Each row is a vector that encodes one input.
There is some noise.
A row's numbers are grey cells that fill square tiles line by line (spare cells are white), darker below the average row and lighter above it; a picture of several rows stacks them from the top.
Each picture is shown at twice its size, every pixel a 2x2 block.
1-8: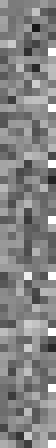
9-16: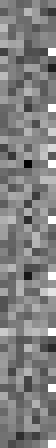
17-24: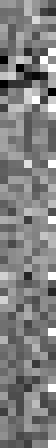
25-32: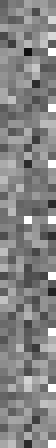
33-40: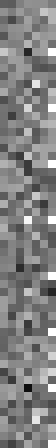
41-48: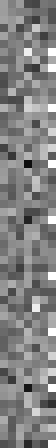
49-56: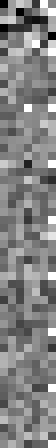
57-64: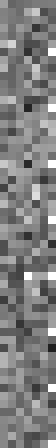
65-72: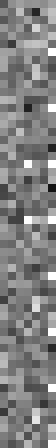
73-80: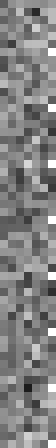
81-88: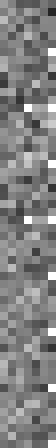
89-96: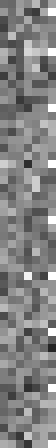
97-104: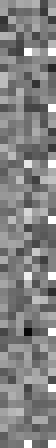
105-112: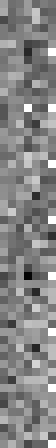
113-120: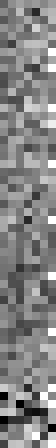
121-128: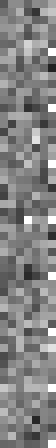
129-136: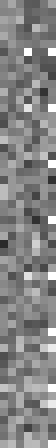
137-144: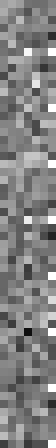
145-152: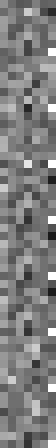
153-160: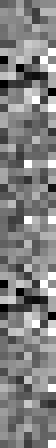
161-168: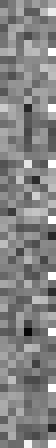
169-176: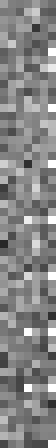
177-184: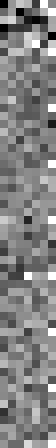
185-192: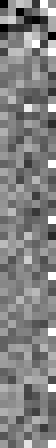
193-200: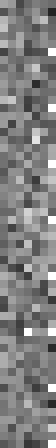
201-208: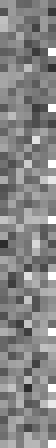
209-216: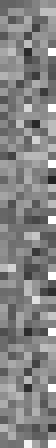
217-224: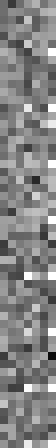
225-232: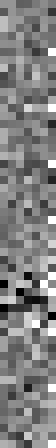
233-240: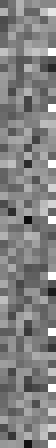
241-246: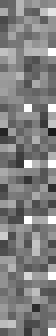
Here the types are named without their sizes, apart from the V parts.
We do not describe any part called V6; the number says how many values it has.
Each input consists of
a list of items, each a true/false value and a value of V6.
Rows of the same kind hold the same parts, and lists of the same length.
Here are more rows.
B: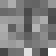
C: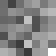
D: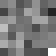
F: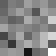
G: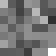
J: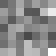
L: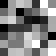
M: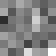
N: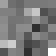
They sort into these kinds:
B, D, G, M, N
C, F, J
L

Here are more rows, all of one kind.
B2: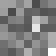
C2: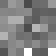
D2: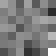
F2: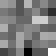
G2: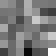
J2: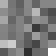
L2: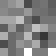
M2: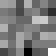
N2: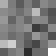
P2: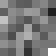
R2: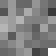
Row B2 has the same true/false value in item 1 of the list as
C2 and L2.
